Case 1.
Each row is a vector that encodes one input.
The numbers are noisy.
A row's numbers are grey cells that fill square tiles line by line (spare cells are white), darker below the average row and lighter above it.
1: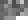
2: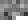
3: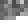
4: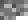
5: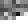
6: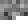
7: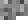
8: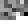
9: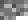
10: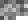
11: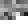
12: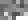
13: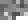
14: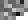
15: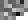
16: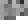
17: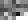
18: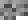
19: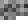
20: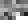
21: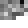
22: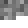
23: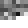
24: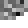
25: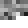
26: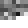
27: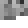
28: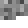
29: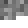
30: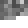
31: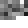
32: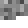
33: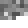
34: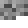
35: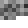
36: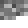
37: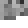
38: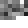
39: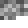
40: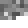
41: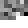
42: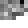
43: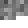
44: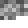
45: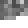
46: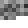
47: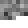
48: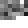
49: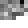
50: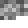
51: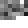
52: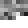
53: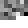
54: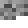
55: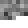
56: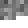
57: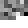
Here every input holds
four true/false values.
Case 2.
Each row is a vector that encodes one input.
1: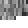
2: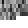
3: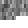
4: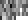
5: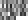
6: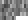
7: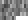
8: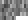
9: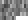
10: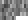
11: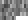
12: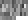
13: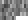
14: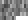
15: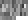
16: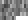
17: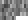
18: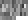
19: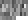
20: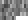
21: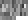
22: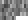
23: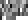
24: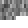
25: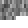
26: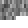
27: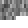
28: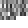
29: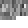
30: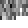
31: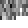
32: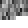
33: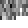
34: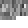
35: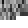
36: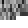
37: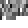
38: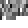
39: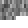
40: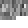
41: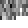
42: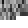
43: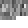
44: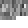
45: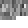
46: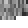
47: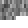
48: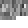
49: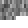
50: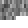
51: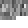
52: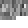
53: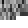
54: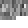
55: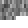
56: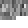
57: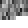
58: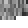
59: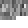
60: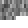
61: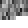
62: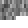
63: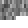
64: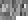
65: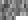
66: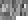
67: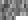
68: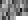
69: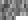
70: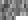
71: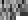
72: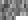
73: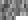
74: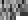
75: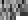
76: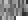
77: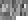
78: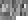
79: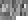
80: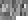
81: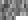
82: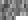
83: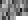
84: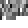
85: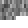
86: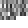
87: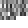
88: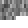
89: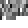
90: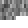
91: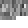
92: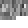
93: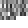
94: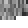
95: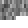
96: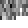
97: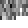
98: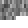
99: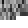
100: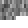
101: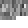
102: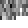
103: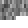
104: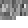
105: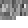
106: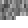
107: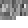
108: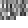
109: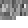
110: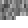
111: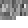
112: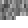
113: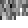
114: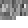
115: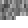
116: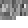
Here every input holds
a node of an 8-node tree.
